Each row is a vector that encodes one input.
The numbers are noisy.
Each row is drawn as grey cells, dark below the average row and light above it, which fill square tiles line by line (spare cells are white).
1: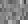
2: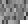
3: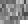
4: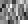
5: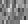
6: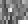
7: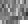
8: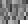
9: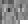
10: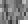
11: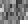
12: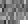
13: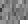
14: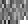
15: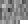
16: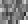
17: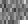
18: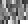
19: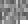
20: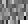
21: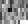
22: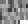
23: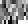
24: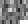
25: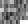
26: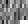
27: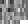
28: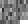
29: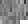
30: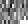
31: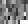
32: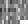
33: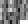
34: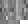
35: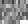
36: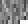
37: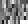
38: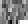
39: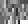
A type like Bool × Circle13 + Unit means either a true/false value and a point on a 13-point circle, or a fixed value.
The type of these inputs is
Line5 + Line6.
